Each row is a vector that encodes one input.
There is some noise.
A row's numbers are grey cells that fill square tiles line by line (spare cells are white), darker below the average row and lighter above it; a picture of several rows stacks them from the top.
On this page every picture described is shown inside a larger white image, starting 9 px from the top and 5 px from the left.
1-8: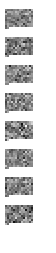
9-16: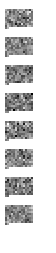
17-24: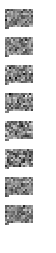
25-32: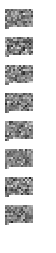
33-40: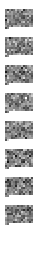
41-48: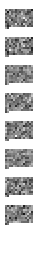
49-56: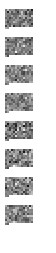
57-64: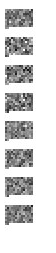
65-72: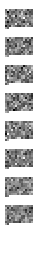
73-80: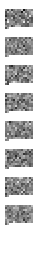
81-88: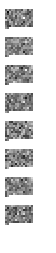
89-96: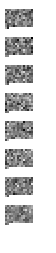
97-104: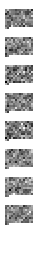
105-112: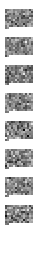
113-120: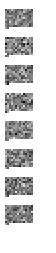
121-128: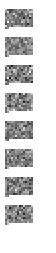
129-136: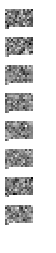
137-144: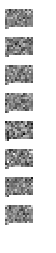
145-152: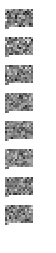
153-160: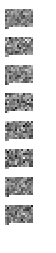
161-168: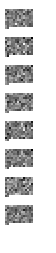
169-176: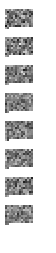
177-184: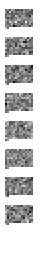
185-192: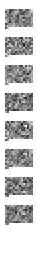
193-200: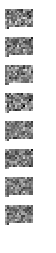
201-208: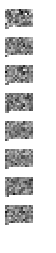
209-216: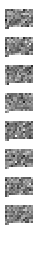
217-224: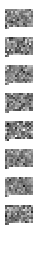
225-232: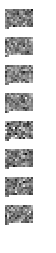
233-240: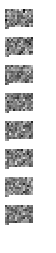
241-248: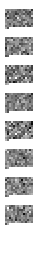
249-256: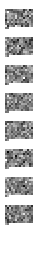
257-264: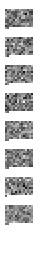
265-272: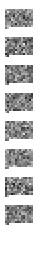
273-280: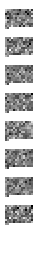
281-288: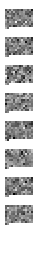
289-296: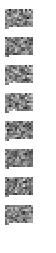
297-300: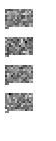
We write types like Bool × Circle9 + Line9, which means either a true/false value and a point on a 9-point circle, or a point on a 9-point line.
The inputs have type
Bool × (Line7 + Tree7) + Circle6 × (Circle6 + Tree8).
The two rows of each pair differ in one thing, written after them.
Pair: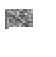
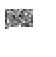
the node of the tree
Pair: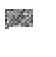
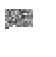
the node of the tree
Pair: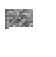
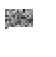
the node of the tree
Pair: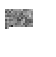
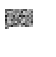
the node of the tree
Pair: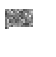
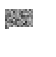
the node of the tree
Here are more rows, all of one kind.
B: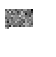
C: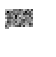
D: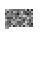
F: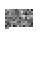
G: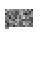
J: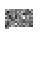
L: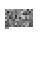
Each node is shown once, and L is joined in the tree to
B and F.
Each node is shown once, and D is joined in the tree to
B and C.
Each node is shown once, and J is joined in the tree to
G.
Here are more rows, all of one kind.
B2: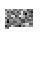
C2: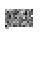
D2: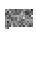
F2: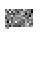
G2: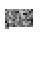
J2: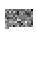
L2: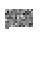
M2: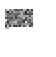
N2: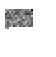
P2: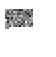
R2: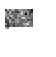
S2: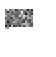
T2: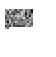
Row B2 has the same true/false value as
G2, L2 and R2.
